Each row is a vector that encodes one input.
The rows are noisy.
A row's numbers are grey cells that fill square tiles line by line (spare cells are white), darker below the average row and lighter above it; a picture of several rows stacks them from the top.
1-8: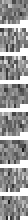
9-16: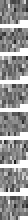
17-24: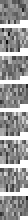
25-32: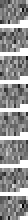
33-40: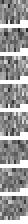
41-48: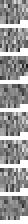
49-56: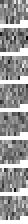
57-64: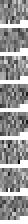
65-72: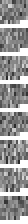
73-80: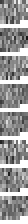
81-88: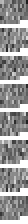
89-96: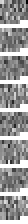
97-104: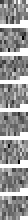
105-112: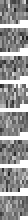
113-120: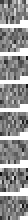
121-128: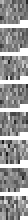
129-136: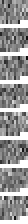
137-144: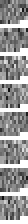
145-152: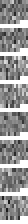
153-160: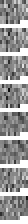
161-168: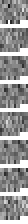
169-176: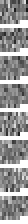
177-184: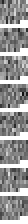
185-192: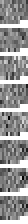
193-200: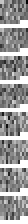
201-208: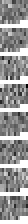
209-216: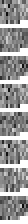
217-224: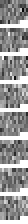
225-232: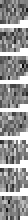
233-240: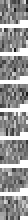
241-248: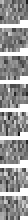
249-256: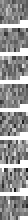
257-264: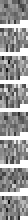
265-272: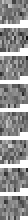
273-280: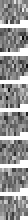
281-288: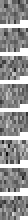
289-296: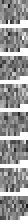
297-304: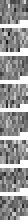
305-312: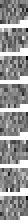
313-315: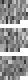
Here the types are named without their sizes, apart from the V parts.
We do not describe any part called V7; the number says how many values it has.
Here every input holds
either a label and a true/false value, or a value of V7.
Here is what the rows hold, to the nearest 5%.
About 35% of them hold a label and a true/false value. The rest hold a value of V7.
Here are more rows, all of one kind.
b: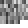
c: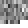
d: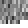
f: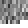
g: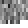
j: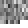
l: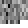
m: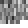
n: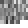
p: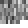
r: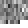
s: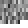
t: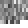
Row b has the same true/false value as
c, j, l and r.
